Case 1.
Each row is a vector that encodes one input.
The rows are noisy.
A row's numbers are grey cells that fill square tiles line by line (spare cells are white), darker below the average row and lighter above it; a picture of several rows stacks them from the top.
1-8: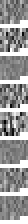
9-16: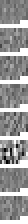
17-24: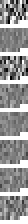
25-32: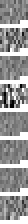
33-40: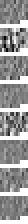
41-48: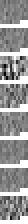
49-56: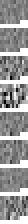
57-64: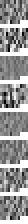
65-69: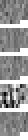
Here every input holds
either a fixed value, or a node of an 8-node tree, or three true/false values.
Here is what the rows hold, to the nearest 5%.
About 10% of them hold a fixed value. About 30% of them hold a node of an 8-node tree. The rest hold three true/false values.
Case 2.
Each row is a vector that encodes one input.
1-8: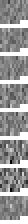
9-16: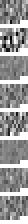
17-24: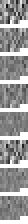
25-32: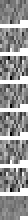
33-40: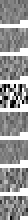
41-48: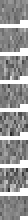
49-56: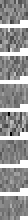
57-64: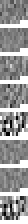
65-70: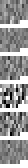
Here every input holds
either a fixed value, or a node of an 8-node tree and a true/false value.
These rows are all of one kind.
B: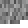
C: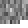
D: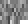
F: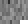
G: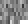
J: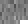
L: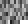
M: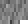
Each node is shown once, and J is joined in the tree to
M.
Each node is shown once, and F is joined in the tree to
M.
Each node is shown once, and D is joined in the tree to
C and G.
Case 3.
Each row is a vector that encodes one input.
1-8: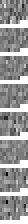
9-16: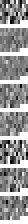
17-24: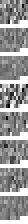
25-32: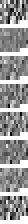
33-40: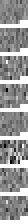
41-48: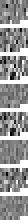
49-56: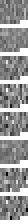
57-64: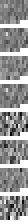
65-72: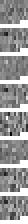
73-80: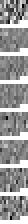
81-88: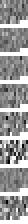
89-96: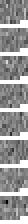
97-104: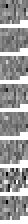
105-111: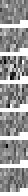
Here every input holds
a point on a 5-point line, together with either a fixed value, or a node of a 12-node tree.
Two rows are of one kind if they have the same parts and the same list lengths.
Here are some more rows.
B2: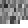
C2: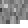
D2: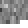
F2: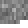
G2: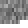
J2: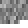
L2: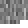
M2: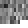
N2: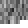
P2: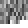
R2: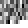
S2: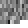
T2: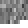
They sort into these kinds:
B2, M2
C2, D2, F2, G2, J2, L2, N2, P2, R2, S2, T2

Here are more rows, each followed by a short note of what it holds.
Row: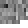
a point on a 5-point line
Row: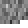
a point on a 5-point line and a node of a 12-node tree
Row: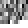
a point on a 5-point line and a node of a 12-node tree
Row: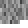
a point on a 5-point line and a node of a 12-node tree
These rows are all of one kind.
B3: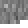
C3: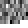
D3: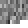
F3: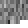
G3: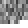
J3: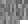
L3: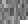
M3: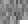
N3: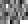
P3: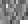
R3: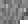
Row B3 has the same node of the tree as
F3 and P3.
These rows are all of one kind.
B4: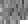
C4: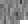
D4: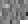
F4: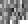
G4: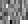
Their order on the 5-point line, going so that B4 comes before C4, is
B4, F4, C4, D4, G4.
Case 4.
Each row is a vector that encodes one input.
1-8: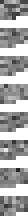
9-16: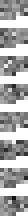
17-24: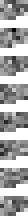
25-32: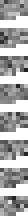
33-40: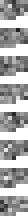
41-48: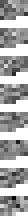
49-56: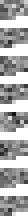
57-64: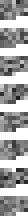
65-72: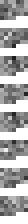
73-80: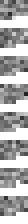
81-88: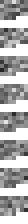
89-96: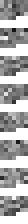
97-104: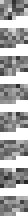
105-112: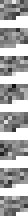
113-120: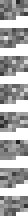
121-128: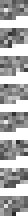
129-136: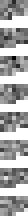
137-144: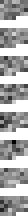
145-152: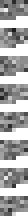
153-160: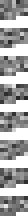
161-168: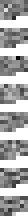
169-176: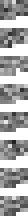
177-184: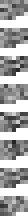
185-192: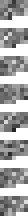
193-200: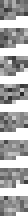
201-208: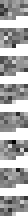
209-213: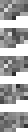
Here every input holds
either one of 9 labels, or three true/false values.
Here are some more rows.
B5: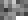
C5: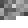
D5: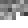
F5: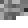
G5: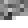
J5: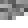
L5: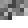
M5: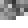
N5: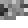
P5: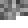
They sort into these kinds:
B5, C5, D5, N5, P5
F5, G5, J5, L5, M5

